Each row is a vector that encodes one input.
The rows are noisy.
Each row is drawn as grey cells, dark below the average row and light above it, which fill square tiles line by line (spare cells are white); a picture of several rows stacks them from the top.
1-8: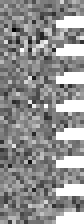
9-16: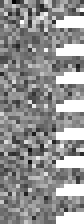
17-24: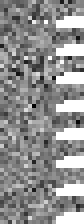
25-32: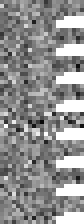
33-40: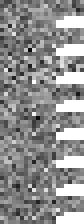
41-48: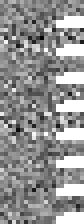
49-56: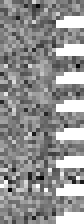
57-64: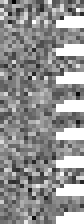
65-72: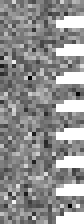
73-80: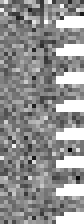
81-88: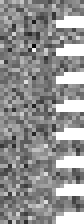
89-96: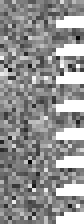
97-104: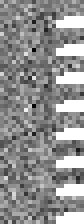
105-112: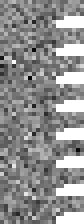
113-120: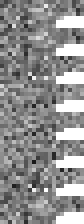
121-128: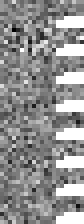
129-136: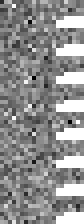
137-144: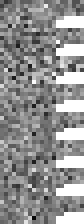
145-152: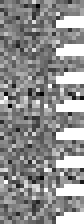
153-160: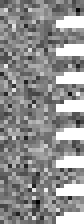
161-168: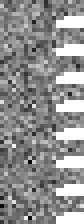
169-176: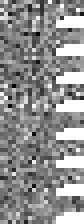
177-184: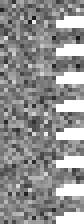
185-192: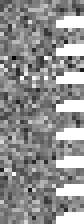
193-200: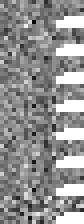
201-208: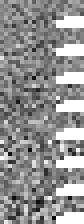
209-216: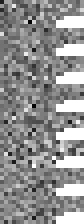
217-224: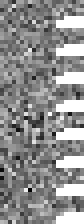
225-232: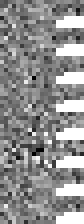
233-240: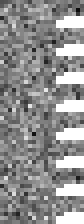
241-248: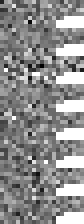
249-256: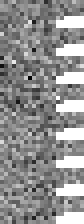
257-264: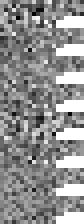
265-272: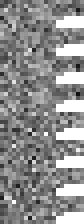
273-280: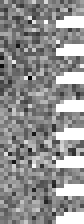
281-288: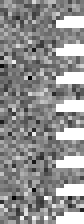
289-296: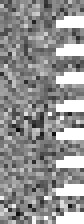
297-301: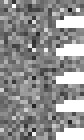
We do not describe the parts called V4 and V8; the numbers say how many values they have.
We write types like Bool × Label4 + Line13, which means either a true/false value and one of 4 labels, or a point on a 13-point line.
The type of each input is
Bool × V8 + (Circle9 + V4) × V4 + Line10.
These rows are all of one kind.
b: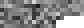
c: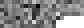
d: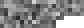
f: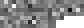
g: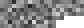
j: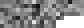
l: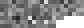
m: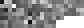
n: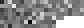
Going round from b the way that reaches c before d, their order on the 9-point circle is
b, c, j, l, g, n, d, f, m.
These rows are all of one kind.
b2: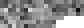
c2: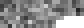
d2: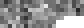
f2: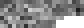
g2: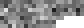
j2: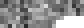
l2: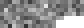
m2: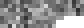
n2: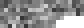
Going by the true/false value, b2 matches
f2 and g2.
